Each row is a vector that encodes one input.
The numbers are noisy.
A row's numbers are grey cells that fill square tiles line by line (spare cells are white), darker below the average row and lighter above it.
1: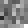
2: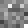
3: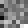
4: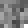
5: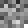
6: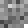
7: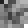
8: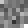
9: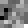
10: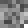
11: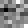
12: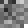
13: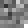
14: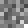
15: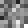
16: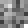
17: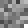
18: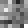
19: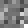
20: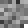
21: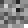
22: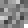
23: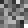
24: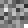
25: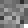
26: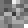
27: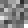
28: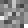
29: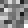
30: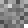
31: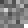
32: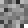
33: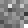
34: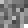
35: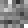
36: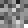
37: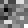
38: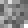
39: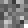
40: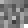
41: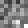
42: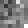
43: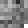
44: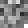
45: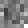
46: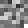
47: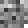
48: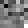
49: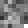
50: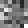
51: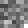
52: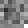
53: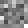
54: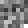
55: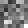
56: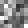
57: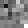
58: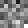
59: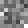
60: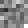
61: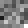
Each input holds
two labels (each one of 5).
